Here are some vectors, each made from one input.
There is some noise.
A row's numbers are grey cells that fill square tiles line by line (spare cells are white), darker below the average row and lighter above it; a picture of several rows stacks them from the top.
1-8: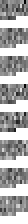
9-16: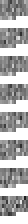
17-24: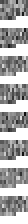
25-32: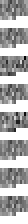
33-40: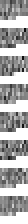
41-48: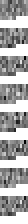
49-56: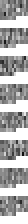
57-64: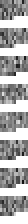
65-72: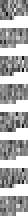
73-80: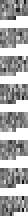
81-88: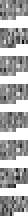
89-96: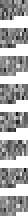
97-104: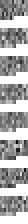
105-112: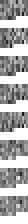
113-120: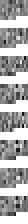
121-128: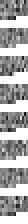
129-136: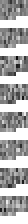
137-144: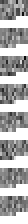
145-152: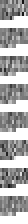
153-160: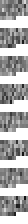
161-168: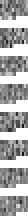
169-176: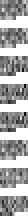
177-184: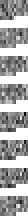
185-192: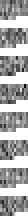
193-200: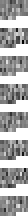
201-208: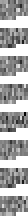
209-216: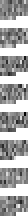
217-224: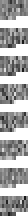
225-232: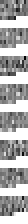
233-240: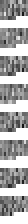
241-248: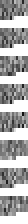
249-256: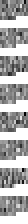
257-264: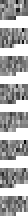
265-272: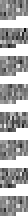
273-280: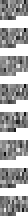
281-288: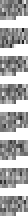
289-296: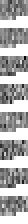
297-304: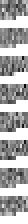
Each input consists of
either a point on a 6-point circle, or a point on a 4-point line.
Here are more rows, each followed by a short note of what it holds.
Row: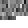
a point on a 6-point circle
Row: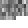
a point on a 4-point line
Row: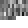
a point on a 6-point circle
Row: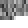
a point on a 6-point circle
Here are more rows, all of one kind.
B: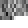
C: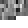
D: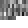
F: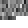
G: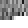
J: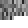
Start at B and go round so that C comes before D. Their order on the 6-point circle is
B, F, C, D, G, J.
